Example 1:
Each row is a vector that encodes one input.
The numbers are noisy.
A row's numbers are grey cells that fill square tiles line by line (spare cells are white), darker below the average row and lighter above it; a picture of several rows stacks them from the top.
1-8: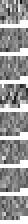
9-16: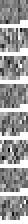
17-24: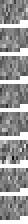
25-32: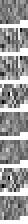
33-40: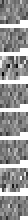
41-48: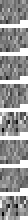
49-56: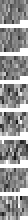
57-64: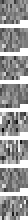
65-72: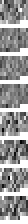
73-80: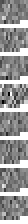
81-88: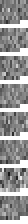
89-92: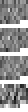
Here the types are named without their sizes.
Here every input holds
either a label, or three true/false values.
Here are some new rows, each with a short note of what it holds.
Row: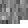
three true/false values
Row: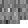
three true/false values
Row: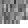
three true/false values
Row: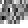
a label
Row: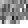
a label
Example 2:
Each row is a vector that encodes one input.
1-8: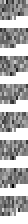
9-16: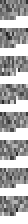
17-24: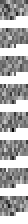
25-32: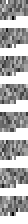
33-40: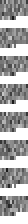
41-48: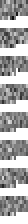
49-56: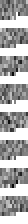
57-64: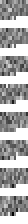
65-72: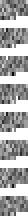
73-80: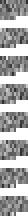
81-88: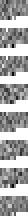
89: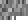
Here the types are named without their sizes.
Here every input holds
a point on each of two lines and a true/false value.
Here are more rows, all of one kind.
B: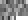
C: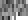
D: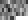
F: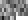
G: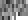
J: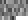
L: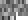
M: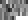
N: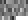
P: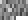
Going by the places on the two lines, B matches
J and N.
